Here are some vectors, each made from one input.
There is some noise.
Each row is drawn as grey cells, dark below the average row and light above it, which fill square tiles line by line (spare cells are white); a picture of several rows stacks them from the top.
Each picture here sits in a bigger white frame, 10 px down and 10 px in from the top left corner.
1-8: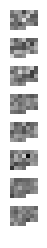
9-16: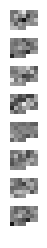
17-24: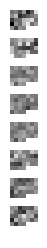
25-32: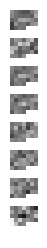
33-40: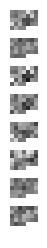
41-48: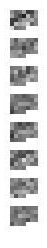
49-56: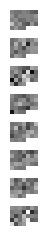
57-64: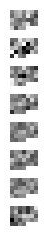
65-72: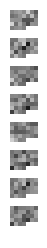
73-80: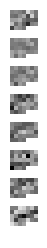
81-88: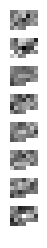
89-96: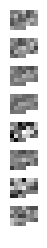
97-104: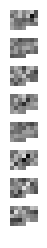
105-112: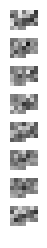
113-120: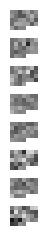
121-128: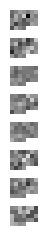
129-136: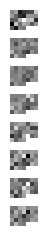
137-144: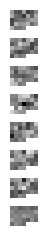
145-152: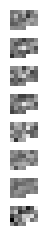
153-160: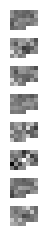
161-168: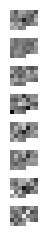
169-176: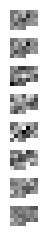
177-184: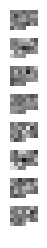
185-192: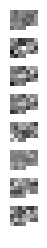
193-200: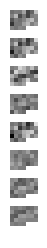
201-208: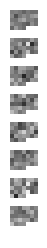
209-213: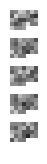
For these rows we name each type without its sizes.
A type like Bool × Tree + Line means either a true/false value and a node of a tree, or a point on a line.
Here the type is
Bool × (Tree + Unit).
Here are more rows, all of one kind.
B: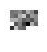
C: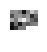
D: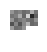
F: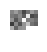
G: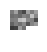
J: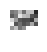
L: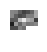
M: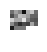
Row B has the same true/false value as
G and L.
